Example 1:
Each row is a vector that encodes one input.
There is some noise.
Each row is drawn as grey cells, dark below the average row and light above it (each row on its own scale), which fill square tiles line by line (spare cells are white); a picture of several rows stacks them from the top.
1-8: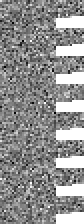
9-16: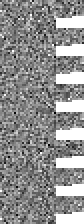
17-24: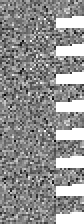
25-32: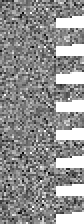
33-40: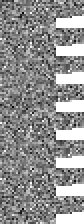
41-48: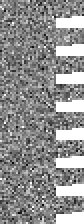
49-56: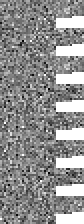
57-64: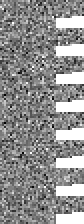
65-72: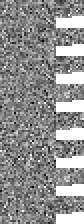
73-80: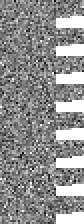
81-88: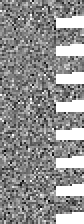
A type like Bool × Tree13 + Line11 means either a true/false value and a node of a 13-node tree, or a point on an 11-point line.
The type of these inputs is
Tree14.
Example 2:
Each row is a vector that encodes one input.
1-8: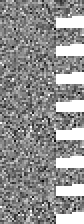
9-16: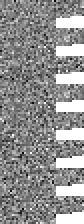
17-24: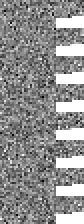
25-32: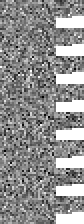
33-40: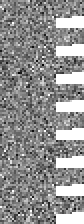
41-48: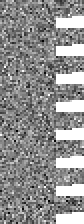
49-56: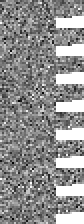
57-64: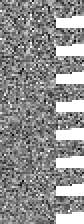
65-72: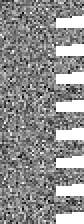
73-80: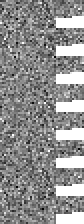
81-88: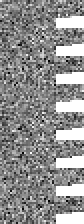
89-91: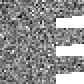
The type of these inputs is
Tree14.
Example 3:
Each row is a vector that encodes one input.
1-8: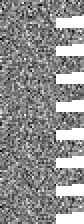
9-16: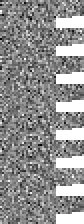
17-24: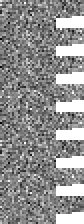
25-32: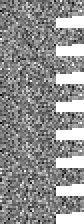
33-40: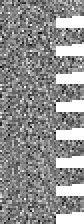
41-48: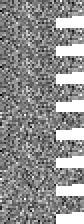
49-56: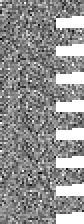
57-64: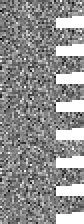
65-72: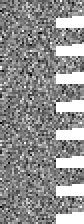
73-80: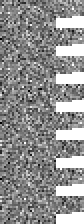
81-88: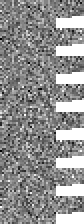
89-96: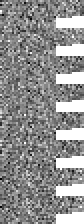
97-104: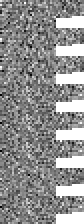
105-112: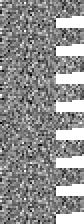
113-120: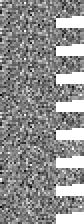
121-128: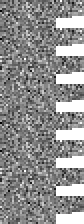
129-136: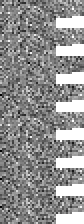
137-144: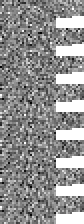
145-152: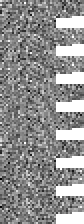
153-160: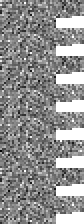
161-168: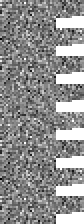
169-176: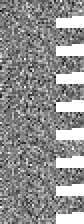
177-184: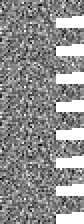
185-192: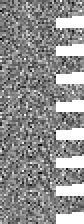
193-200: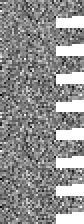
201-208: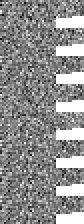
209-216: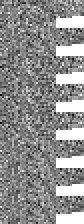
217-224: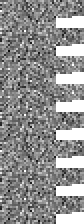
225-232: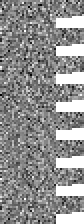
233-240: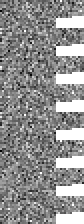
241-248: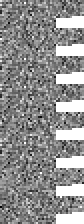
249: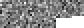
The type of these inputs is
Bool × Bool × Bool.
